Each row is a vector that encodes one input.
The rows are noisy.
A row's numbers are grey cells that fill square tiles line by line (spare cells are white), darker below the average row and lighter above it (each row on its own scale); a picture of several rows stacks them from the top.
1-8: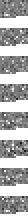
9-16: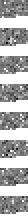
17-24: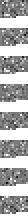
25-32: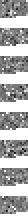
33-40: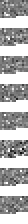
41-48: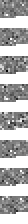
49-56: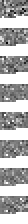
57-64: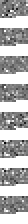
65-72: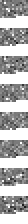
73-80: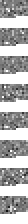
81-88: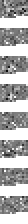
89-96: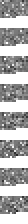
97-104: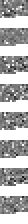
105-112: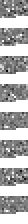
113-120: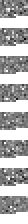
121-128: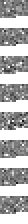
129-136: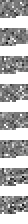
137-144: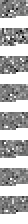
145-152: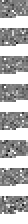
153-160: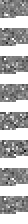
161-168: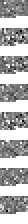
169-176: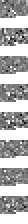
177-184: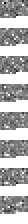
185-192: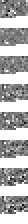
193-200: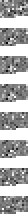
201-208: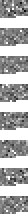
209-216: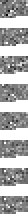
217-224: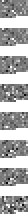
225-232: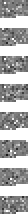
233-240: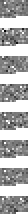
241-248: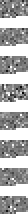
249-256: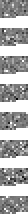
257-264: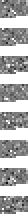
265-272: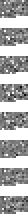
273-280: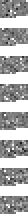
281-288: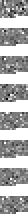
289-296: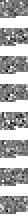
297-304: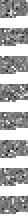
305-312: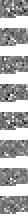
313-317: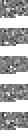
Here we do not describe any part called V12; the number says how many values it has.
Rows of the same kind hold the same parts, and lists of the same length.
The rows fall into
4 kinds.
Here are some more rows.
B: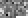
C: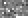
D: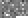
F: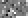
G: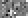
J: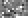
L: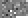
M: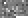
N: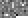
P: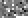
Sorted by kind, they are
B
C, J, M, P
D, N
F, G, L

